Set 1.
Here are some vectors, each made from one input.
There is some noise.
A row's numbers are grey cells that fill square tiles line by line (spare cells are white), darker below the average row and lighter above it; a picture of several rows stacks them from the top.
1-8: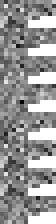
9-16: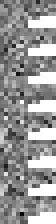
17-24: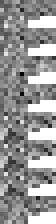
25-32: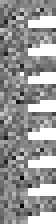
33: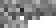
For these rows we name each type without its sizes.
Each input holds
either a fixed value, or three true/false values.
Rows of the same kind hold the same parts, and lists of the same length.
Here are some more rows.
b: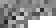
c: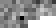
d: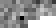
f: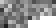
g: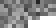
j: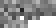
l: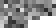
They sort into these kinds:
b, c, d, f, g, j
l

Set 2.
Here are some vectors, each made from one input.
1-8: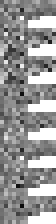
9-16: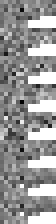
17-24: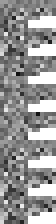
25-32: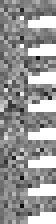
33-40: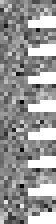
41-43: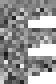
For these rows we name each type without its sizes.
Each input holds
either a fixed value, or three true/false values.
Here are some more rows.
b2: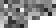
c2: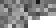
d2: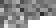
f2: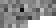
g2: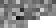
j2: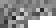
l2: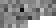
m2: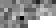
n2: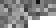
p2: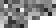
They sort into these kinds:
b2, p2
c2, d2, f2, g2, j2, l2, m2, n2

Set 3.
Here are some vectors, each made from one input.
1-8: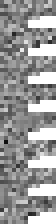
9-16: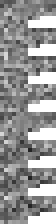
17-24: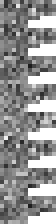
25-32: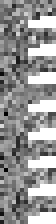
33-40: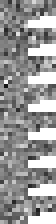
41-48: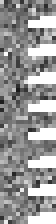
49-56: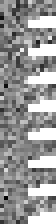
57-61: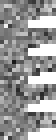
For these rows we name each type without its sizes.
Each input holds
a node of a tree.
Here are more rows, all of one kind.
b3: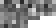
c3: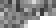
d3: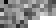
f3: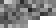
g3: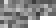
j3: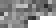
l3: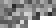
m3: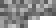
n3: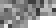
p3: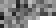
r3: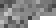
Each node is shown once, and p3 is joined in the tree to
f3.
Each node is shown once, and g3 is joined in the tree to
l3, m3 and n3.
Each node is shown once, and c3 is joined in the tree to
r3.
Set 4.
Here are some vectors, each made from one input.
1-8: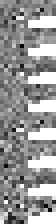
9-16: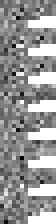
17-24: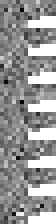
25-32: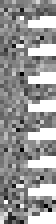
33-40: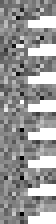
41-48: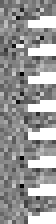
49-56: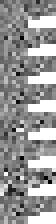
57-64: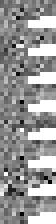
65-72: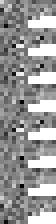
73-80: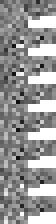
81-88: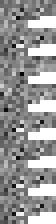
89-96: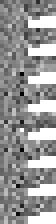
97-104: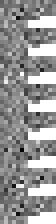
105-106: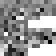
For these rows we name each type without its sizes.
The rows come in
2 kinds.
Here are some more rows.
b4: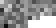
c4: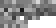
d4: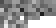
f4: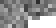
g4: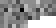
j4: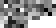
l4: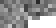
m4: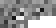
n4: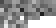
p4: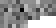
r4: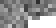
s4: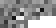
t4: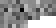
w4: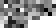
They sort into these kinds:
b4, c4, d4, f4, g4, l4, m4, n4, p4, r4, s4, t4
j4, w4

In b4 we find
three true/false values.
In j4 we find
a fixed value.
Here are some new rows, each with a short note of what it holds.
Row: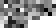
a fixed value
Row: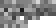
three true/false values
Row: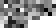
a fixed value
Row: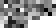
a fixed value
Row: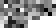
a fixed value
